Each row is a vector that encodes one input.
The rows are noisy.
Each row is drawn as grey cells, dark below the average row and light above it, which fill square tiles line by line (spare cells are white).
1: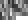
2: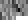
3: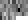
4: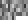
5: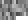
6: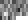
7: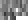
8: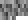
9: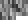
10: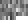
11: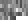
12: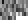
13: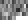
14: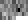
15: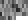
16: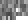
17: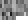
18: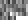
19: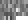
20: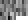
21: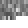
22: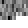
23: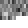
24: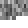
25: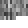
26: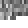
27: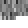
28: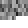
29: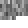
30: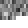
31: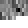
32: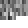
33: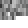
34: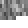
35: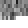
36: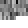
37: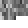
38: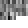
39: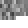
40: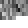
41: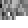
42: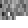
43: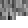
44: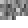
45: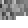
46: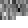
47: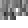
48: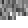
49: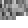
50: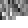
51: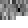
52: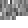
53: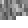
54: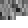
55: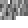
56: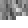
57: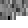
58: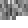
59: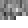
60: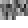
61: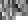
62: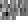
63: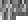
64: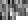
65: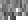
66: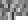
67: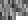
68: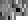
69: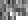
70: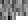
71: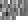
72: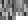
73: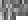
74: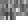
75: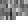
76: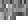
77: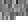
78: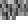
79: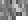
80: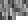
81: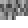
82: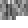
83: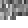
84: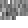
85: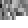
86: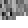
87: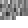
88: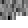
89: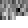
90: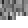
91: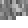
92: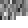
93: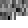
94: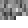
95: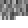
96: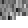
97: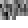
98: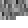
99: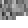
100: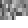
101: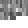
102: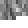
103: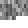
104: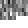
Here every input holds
either a point on an 8-point line, or a node of a 10-node tree.
